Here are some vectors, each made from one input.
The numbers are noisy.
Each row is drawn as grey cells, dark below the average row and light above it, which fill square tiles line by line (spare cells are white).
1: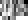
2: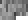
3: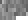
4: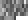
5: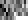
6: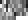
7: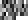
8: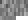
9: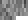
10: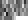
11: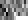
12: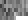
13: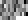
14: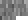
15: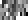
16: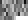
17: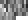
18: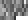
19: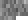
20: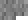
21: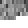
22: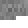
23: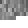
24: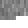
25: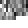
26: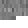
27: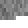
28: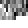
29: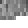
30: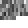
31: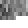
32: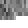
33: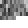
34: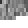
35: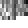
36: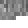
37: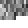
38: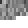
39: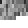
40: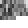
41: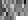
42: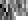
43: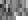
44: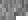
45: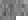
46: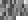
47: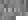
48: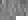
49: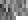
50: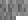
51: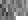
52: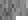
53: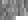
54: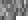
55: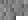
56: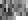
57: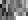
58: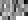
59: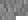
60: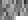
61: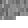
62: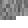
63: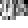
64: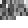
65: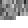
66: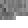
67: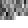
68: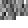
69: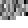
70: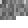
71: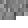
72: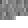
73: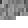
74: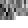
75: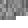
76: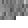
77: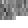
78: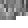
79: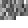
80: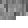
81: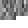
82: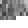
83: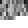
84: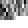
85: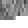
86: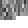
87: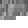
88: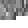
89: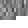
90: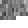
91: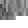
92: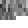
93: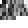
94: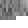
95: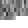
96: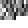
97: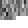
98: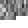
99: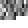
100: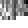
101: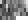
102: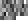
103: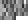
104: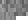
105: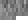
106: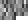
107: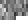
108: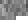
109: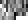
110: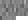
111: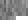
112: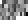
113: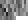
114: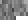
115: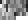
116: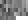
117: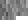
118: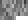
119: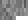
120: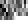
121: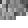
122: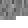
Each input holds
either a fixed value, or two labels (each one of 6) and one of 8 labels.
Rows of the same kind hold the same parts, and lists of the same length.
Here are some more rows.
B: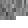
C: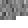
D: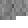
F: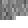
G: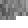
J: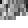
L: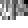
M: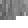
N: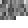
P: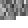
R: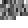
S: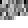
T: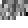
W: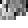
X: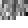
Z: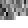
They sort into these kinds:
B, C, D, F, G, J, M, N, P, R, S, W, Z
L, T, X

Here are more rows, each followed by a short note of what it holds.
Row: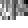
a fixed value
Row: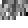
a fixed value
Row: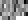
a fixed value
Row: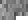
two labels (each one of 6) and one of 8 labels
